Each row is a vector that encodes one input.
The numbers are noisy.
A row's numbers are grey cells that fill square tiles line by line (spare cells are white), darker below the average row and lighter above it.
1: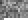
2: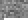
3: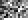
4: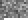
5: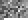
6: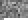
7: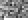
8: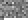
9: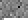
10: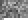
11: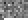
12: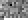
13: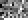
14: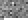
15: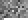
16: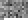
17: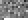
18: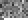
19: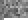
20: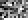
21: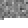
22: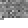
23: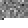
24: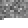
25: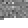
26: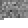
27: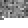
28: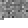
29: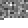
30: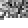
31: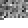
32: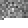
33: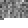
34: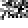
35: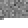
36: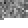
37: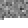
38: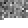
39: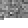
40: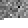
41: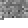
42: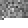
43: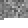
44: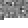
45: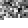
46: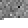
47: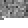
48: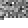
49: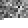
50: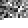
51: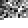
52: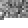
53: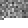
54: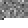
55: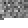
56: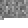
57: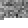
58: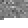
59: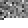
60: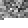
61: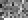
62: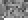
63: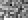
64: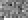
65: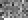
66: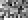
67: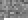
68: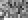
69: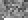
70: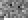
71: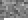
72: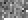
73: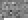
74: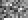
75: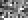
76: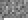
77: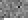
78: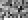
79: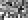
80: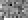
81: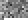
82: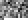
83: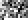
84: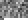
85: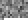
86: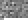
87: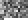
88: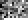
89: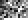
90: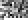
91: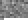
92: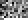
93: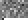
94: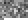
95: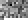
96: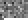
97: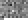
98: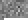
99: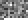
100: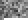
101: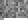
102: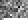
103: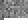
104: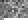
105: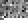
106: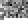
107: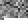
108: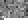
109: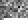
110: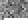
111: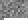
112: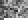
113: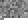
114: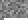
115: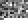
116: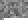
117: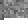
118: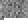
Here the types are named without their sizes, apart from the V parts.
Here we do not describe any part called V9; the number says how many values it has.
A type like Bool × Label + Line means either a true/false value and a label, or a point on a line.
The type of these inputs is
Label × Line × Line + V9.
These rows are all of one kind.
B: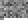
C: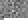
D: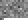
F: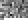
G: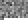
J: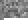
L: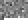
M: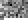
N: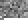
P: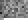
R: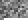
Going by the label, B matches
J and M.
